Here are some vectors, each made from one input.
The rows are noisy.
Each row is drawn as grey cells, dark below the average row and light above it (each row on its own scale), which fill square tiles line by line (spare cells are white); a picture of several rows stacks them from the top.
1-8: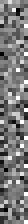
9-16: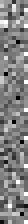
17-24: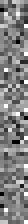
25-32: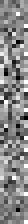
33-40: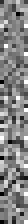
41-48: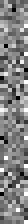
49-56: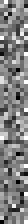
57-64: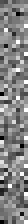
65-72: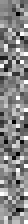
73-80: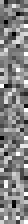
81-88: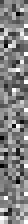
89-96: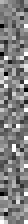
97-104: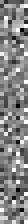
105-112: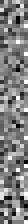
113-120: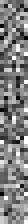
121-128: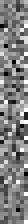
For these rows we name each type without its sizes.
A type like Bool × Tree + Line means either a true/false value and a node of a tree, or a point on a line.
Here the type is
(Bool × Bool × Bool × Bool + Unit) × Line.
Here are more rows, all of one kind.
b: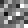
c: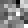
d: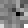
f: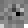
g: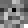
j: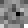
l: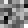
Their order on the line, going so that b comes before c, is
f, j, d, l, b, c, g.
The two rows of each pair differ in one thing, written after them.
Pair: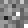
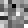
the place on the line
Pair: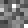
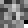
the place on the line
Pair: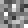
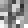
one of the four true/false values
